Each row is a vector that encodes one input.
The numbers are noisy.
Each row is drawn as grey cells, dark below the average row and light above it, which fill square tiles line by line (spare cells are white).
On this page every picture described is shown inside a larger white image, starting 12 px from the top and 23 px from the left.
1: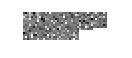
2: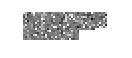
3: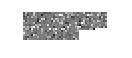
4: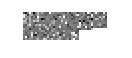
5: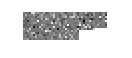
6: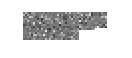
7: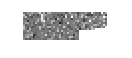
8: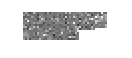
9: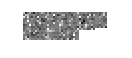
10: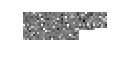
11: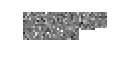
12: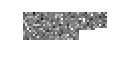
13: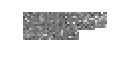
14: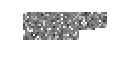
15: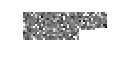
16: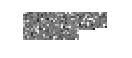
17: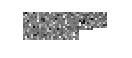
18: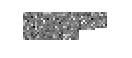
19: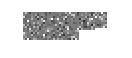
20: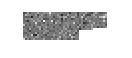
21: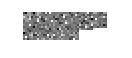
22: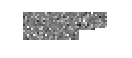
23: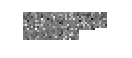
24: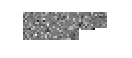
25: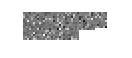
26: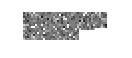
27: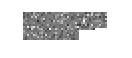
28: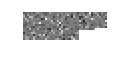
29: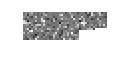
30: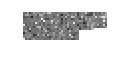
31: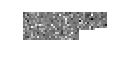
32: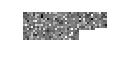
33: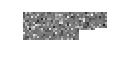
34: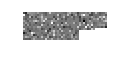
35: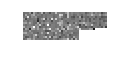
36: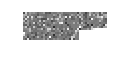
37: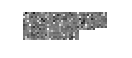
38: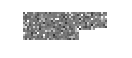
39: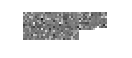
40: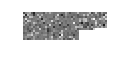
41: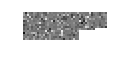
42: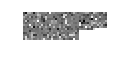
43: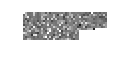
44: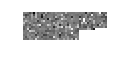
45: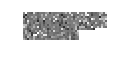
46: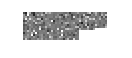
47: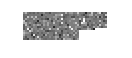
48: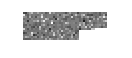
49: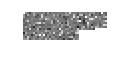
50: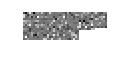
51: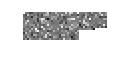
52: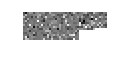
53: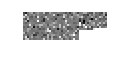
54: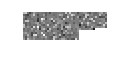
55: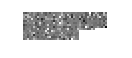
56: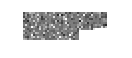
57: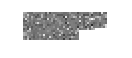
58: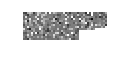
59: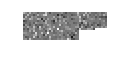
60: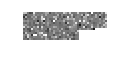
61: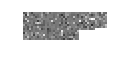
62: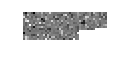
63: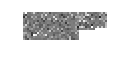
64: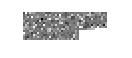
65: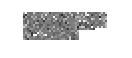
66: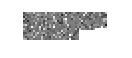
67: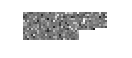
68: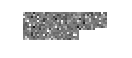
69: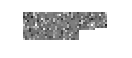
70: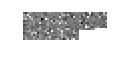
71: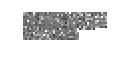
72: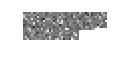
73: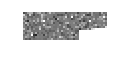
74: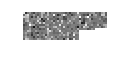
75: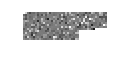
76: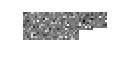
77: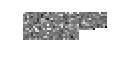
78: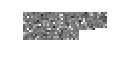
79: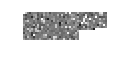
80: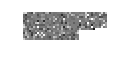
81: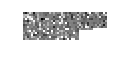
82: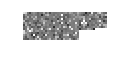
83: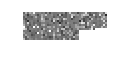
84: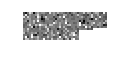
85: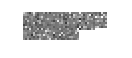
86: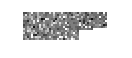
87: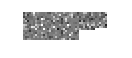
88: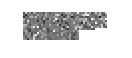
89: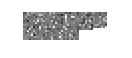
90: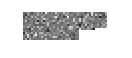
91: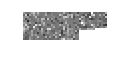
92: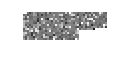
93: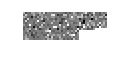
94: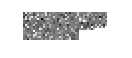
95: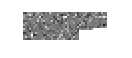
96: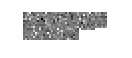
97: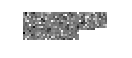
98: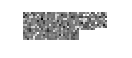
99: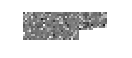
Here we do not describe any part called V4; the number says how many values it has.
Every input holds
a point on a 6-point line, together with either a node of a 9-node tree, or a value of V4.
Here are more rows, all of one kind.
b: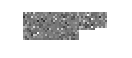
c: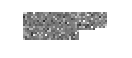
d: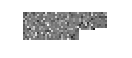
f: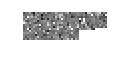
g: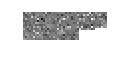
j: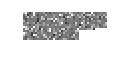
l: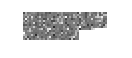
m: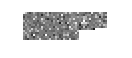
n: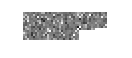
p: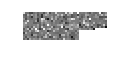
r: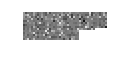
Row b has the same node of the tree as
j and n.
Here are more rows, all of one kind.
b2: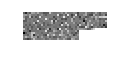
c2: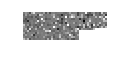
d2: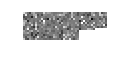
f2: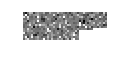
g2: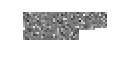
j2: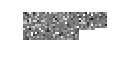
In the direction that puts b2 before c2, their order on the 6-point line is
f2, b2, c2, g2, j2, d2.
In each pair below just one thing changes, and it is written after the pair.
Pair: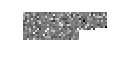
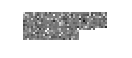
the node of the tree
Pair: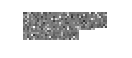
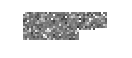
the node of the tree
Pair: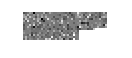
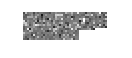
the place on the 6-point line
